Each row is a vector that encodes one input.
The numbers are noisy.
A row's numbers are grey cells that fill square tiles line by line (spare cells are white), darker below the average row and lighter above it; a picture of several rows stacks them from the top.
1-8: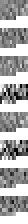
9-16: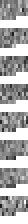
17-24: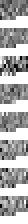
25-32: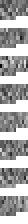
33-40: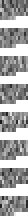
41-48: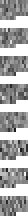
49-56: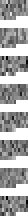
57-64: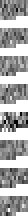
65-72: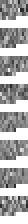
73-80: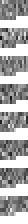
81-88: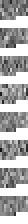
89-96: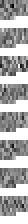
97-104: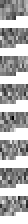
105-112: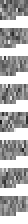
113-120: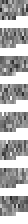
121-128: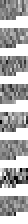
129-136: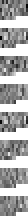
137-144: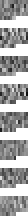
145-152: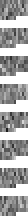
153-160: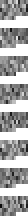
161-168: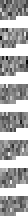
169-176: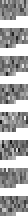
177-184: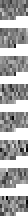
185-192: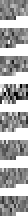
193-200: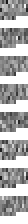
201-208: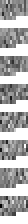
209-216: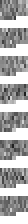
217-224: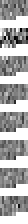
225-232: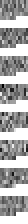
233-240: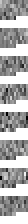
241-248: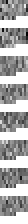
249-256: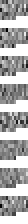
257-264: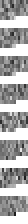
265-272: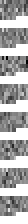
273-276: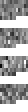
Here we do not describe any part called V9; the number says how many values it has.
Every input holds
a list of up to two items, each either a point on a 5-point line, or a true/false value and a value of V9.
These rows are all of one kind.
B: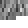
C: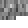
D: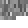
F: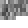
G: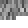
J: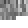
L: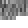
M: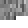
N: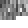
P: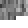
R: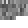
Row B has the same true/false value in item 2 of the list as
C, G and L.
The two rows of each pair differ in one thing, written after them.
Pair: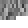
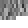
the value of V9 in item 2 of the list
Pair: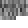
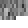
the true/false value in item 1 of the list
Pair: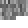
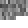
the value of V9 in item 2 of the list
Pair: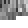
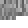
the value of V9 in item 1 of the list
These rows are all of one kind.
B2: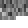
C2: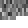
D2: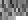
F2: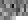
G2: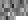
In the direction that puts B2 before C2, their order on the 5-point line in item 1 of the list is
G2, F2, D2, B2, C2.
